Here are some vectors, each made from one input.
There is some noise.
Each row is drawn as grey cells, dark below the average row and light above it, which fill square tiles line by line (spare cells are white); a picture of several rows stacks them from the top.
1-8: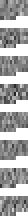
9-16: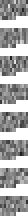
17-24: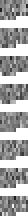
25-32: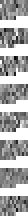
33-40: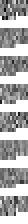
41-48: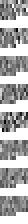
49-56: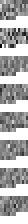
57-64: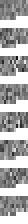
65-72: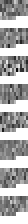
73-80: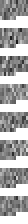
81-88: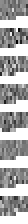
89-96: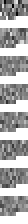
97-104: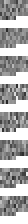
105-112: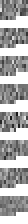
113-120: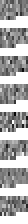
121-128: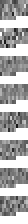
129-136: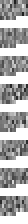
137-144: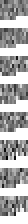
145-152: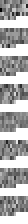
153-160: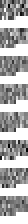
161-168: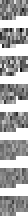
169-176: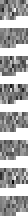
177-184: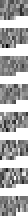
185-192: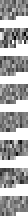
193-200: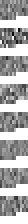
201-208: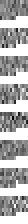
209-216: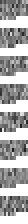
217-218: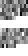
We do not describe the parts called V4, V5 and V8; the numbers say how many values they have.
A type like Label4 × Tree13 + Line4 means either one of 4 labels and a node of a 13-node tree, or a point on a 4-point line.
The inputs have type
Bool × V4 + Circle6 × (Line6 × V8 + V5).
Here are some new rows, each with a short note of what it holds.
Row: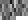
a true/false value and a value of V4
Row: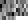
a point on a 6-point circle and a value of V5
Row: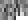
a point on a 6-point circle, a point on a 6-point line and a value of V8
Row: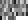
a point on a 6-point circle, a point on a 6-point line and a value of V8
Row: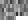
a true/false value and a value of V4
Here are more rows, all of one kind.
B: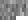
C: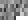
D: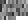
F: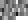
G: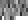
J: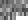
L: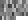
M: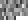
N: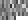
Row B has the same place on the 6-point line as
C and L.
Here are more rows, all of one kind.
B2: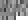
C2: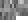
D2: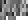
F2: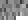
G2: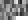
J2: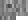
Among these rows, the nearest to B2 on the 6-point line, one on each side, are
F2 and J2.
